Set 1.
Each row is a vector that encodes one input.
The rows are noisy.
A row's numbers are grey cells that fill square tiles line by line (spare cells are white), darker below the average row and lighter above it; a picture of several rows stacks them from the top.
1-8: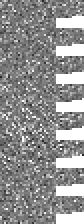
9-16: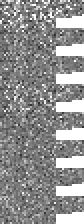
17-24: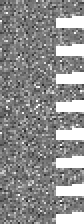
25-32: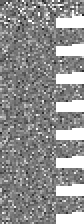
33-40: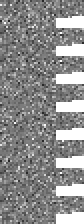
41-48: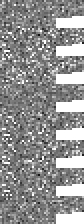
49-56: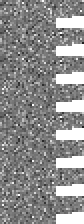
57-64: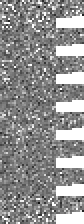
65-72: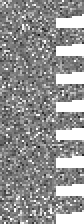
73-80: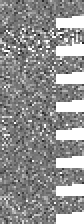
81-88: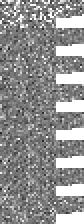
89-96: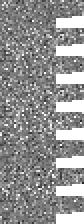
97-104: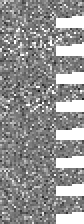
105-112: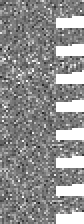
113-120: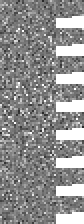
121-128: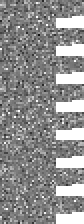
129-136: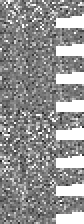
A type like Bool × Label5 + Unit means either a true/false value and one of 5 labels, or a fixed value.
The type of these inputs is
Line7 + Line10.
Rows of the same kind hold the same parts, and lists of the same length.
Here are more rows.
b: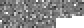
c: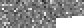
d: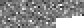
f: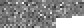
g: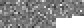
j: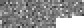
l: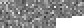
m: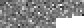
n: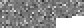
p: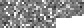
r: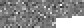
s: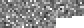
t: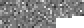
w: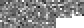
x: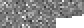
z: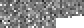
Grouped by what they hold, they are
b, d, f, g, j, m, p, r, t, w
c, l, n, s, x, z

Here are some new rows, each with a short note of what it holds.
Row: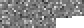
a point on a 10-point line
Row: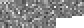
a point on a 10-point line
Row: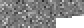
a point on a 10-point line
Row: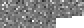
a point on a 10-point line
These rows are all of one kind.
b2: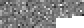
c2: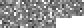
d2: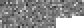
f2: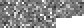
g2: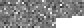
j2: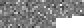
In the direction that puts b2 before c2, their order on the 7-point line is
f2, g2, j2, b2, c2, d2.
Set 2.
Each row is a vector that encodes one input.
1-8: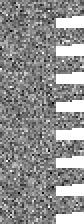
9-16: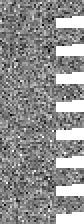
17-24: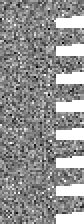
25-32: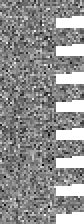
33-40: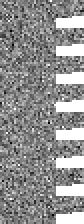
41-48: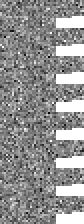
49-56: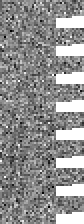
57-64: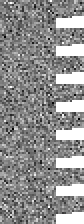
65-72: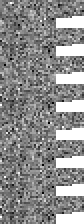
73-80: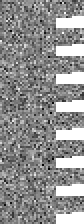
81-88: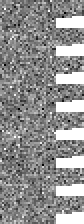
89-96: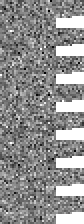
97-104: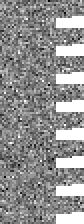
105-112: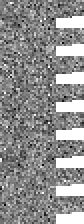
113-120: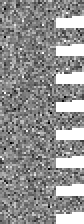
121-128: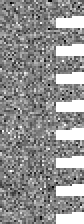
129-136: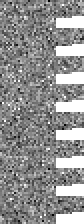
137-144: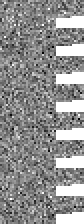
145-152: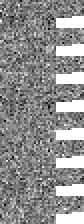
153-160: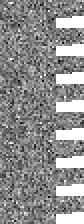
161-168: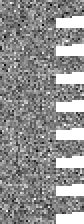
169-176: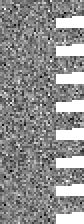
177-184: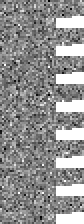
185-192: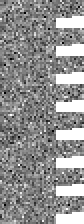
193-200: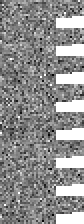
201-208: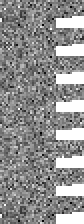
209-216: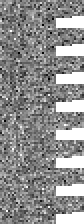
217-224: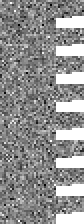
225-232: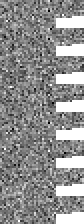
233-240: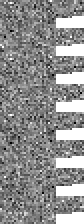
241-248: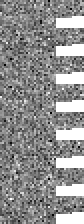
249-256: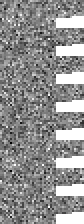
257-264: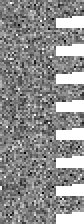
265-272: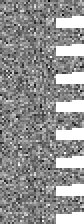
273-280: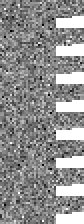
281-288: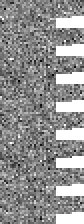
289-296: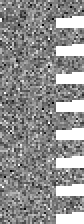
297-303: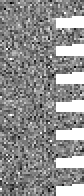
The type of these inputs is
(Bool × Bool × Bool + Unit) × (Circle15 + Unit).
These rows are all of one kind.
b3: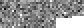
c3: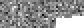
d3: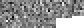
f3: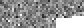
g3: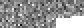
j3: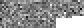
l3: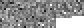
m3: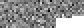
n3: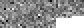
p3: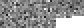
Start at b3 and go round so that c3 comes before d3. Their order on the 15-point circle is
b3, c3, j3, p3, m3, d3, n3, l3, g3, f3.
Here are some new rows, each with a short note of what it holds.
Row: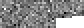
a fixed value
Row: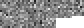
three true/false values
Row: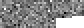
a fixed value
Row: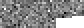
a fixed value
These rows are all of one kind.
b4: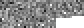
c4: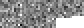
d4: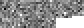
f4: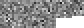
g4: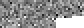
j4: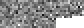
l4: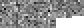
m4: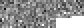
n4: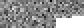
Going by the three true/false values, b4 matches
d4 and f4.
